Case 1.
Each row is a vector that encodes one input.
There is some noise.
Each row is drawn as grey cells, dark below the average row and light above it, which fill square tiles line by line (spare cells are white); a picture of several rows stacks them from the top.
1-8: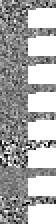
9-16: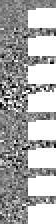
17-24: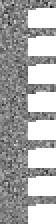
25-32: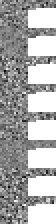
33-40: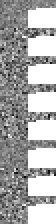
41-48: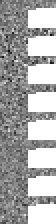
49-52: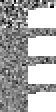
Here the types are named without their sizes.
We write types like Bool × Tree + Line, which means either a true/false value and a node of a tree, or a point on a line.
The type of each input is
Bool × Bool × Bool.
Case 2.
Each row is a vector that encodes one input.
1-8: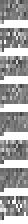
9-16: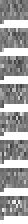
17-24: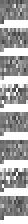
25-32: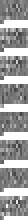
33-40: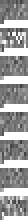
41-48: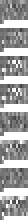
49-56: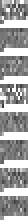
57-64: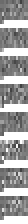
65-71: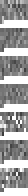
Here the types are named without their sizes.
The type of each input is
Line.
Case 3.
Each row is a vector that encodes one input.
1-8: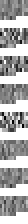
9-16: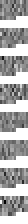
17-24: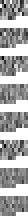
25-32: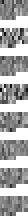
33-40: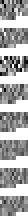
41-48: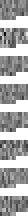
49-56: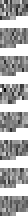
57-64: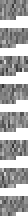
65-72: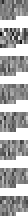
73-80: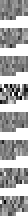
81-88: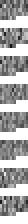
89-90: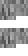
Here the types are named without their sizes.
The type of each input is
Label.
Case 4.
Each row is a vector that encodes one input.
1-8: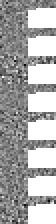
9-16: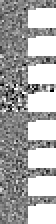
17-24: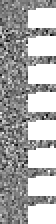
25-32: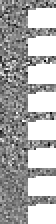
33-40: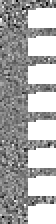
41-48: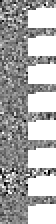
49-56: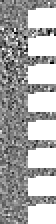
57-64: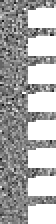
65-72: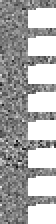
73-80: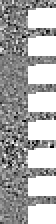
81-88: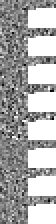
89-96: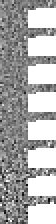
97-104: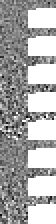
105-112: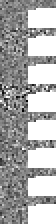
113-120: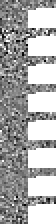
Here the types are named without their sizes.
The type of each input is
Bool × Bool × Bool × Bool.
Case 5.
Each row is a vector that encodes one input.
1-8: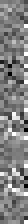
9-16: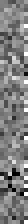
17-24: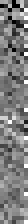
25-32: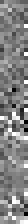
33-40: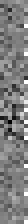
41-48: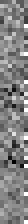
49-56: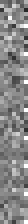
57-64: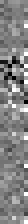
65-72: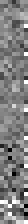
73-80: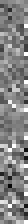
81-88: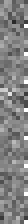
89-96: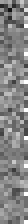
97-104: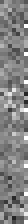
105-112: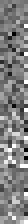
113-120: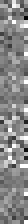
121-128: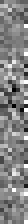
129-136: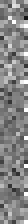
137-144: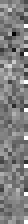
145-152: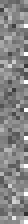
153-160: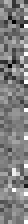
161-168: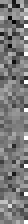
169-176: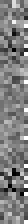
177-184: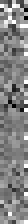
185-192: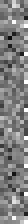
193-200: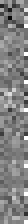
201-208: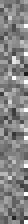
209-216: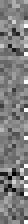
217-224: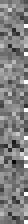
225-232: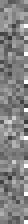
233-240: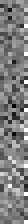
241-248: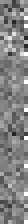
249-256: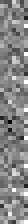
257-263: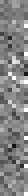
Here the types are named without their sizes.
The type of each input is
Circle.
